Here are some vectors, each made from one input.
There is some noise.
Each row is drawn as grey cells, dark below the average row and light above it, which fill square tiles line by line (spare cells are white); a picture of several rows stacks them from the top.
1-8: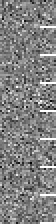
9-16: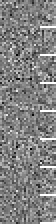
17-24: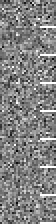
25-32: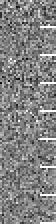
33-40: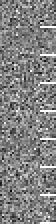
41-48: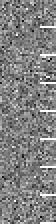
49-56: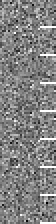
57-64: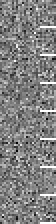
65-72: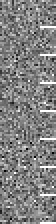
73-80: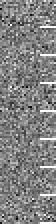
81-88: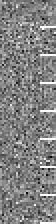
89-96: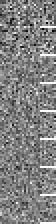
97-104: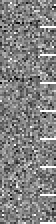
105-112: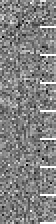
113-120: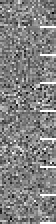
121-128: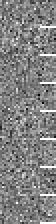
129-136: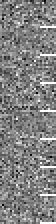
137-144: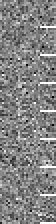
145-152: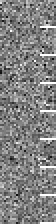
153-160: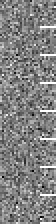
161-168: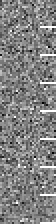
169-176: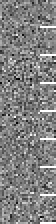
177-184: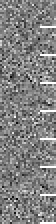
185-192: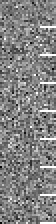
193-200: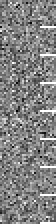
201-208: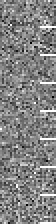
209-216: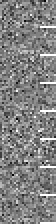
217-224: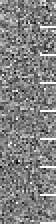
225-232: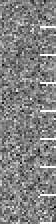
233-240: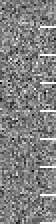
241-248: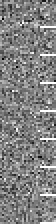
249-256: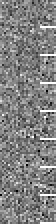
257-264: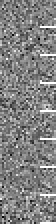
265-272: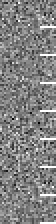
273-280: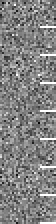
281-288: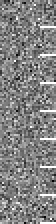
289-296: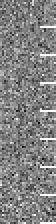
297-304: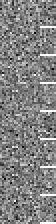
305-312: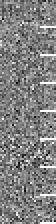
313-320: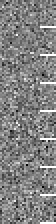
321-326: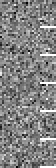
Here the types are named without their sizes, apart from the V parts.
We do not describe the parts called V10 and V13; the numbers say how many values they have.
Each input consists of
either a value of V10 and a value of V13, or a list of points on a line.
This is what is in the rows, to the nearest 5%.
About 40% of them hold a value of V10 and a value of V13. The rest are lists of points on a line.
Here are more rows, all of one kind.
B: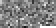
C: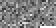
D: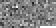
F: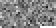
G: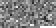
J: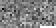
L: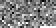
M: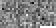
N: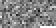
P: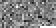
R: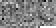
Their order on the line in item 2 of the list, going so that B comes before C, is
N, J, B, M, G, L, P, D, C, F, R.
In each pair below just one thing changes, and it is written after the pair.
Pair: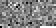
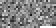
the value of V10
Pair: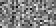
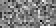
the value of V10
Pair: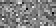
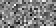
the value of V10
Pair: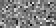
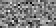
the value of V10
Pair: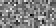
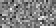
the value of V13
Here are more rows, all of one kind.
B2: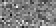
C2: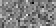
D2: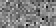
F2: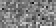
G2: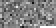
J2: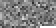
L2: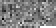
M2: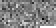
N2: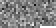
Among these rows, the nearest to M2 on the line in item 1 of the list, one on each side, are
F2 and L2.
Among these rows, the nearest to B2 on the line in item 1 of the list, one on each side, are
G2 and L2.
